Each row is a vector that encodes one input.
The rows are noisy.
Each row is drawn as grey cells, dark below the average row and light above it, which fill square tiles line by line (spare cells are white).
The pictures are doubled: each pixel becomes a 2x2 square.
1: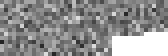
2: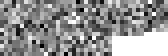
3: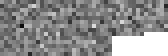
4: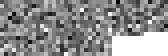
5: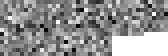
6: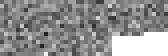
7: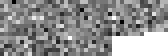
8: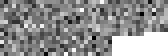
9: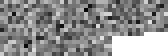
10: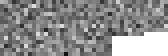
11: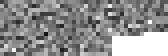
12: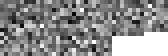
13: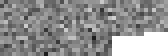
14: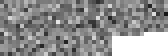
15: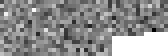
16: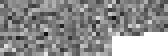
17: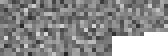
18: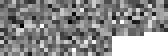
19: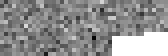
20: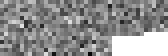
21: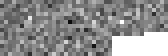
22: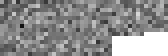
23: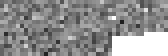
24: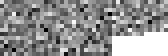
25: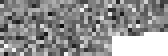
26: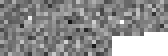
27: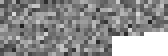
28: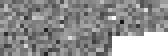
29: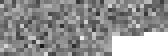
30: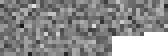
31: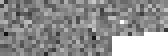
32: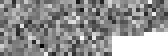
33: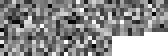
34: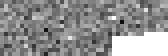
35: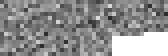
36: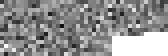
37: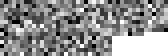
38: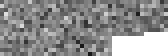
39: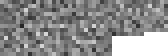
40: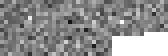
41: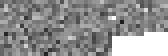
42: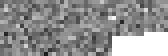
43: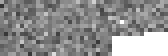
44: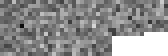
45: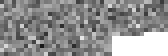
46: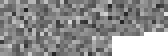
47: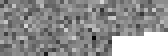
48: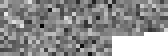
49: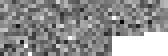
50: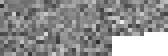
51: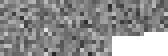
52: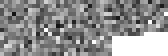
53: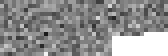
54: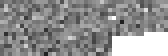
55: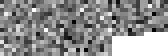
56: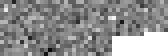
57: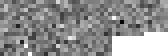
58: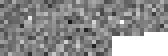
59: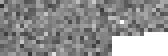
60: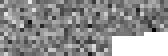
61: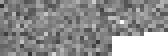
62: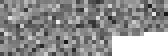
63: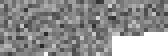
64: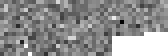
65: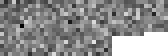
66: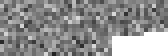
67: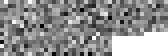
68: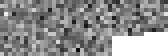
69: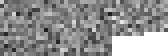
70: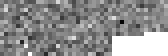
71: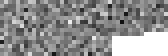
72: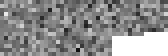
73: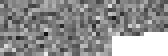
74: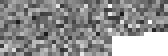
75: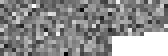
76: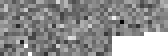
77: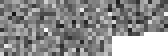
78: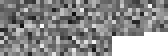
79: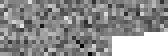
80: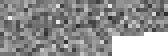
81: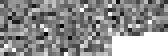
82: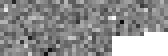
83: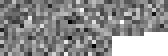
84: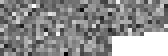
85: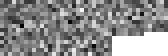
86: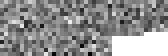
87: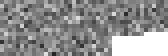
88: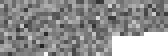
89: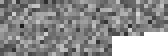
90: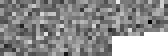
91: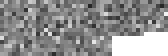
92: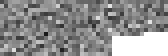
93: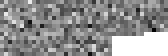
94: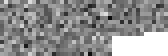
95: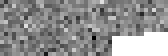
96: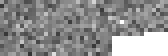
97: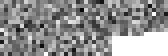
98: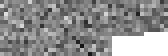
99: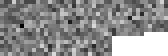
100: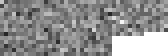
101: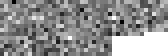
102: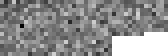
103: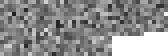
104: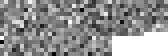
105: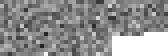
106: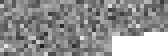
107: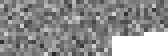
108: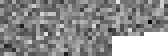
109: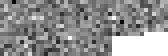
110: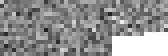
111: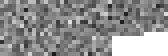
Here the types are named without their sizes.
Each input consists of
either a point on a line, or a node of a tree.
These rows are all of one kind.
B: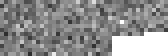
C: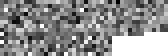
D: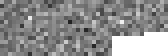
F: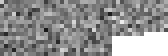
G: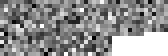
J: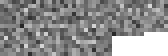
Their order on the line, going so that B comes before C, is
J, D, B, F, G, C.
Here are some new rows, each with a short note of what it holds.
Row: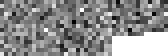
a node of a tree
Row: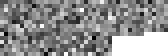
a point on a line
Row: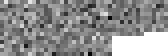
a node of a tree
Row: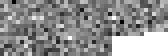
a point on a line
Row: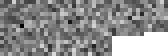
a point on a line
